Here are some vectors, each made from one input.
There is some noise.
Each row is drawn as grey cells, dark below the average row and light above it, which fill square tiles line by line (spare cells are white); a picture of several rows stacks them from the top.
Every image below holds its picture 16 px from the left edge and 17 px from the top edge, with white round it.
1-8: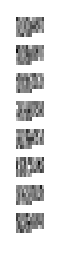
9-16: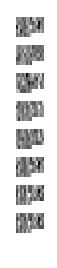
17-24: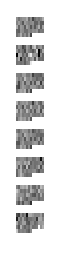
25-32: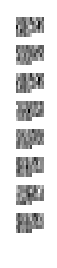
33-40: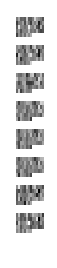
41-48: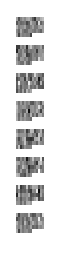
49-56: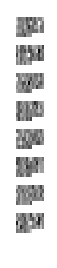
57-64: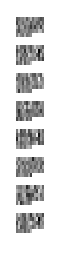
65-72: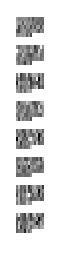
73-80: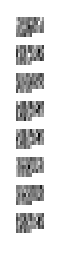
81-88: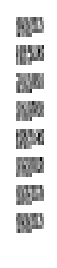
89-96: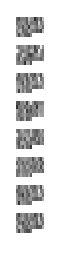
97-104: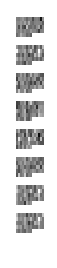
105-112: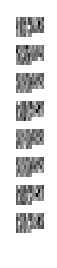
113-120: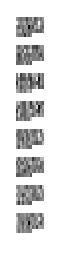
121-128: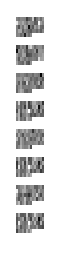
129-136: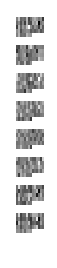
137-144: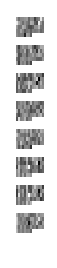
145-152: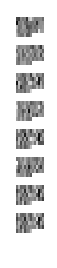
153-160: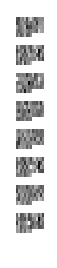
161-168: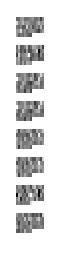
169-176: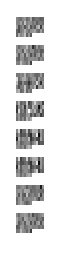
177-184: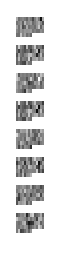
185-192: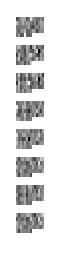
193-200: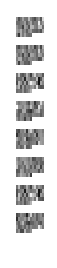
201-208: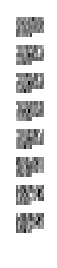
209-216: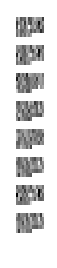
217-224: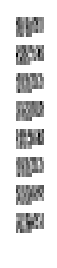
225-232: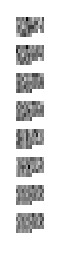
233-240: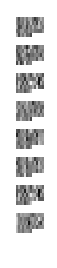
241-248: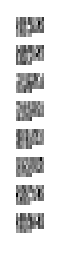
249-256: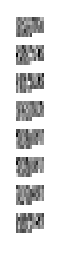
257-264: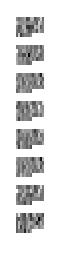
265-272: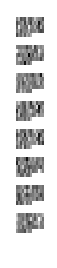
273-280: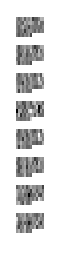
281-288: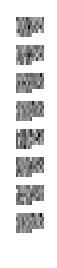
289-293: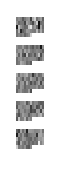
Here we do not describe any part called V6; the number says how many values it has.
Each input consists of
either a point on a 12-point line, or a point on a 15-point line and a value of V6.
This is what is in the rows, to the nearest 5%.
About 30% of them hold a point on a 12-point line. The rest hold a point on a 15-point line and a value of V6.
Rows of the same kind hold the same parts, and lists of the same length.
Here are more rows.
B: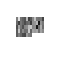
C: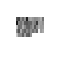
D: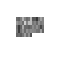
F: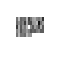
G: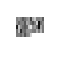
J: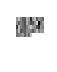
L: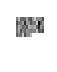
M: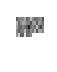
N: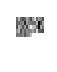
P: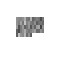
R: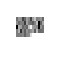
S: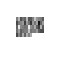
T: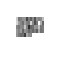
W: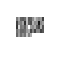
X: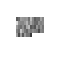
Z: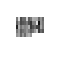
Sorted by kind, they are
B, F, G, J, L, N, R, S, W, Z
C, D, M, P, T, X

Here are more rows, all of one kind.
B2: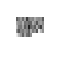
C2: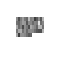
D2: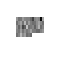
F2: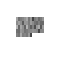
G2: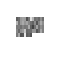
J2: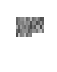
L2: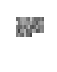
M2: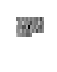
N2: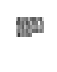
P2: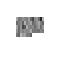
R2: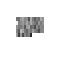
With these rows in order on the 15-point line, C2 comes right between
D2 and M2.
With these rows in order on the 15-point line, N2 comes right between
F2 and P2.
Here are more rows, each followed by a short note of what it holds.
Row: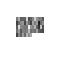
a point on a 12-point line
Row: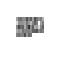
a point on a 15-point line and a value of V6
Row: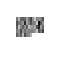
a point on a 12-point line
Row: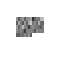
a point on a 15-point line and a value of V6
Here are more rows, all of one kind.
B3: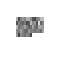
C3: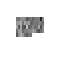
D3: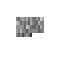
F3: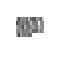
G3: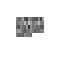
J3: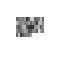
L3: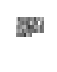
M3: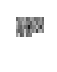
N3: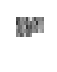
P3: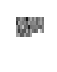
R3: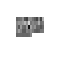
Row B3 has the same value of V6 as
F3 and N3.
